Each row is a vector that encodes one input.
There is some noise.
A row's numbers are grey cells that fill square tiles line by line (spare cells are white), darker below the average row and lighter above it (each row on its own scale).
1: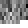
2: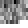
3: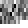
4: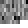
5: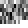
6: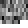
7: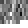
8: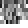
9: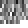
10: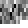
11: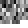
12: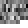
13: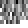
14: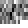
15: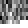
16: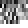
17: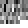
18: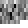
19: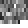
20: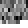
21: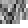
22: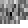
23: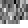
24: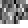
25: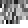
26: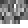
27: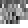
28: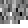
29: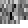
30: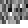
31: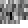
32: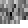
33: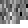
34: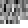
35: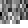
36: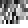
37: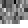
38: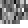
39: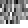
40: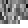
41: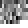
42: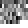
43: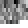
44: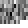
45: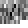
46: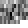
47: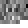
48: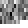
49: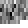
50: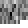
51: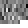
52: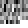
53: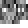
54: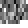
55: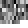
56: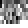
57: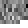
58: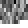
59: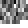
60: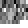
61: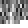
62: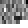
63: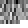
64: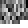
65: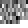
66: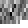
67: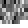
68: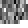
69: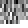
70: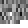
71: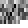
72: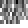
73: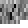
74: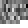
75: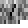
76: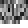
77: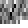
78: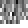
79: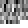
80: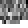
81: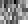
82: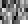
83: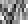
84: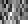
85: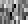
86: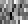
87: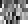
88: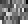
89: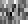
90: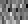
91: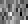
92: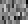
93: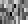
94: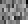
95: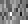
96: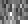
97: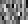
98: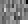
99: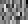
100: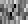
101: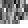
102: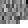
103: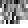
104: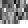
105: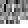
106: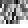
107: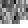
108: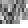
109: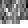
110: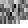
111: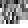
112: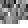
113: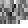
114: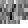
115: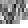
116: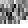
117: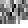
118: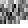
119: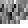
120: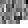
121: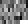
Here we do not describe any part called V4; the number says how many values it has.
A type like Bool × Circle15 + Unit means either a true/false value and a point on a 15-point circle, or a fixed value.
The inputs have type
(Circle5 × V4 + Unit) × (Tree8 + Unit).
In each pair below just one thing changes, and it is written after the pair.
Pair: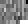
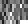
the node of the tree
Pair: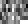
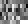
the place on the 5-point circle
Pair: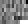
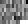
the place on the 5-point circle
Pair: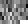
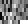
the value of V4
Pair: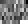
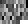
the value of V4
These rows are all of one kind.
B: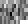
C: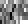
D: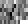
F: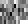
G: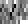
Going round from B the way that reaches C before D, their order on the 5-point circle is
B, F, C, G, D.
